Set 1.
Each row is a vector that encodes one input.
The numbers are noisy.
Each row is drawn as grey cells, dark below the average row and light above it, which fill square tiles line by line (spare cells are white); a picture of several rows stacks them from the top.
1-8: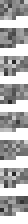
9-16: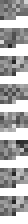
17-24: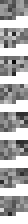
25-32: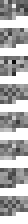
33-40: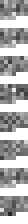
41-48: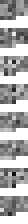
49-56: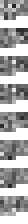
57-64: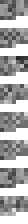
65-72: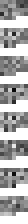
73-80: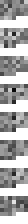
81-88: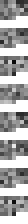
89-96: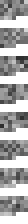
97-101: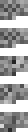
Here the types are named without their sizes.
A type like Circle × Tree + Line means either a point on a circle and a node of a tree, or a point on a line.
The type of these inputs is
Line.
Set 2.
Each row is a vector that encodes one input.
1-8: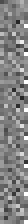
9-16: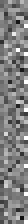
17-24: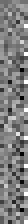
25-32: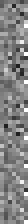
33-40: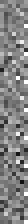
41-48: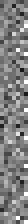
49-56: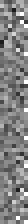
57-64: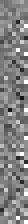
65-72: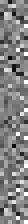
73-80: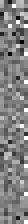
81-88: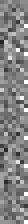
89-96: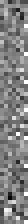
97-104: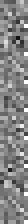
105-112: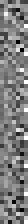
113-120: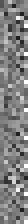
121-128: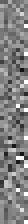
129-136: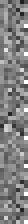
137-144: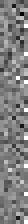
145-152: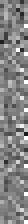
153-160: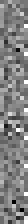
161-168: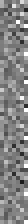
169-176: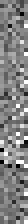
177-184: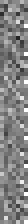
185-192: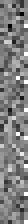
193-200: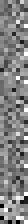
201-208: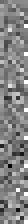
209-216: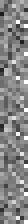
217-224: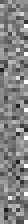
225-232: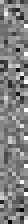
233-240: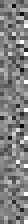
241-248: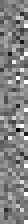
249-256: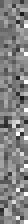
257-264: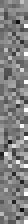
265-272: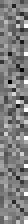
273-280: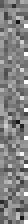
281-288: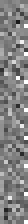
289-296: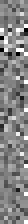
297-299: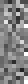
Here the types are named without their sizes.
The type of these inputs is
Circle + Unit.
